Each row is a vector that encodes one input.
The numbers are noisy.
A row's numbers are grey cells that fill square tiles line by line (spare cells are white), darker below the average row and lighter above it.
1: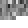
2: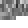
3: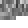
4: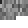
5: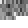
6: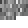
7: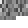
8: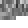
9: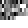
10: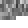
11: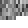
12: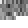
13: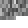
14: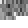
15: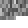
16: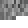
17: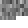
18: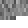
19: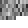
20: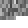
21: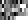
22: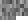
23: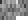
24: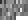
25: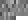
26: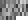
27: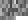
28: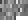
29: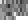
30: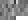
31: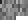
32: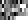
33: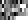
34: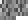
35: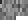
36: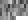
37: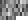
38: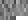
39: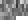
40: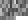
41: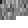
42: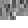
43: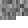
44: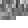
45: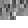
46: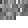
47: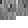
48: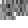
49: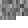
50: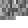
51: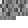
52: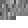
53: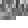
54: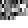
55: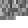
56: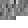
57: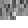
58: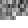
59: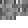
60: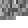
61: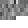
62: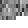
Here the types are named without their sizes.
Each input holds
a list of points on a line.
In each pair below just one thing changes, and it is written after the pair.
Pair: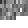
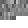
the place on the line in item 1 of the list
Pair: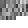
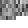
the place on the line in item 2 of the list
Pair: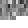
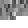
the place on the line in item 2 of the list
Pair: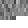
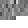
the place on the line in item 2 of the list
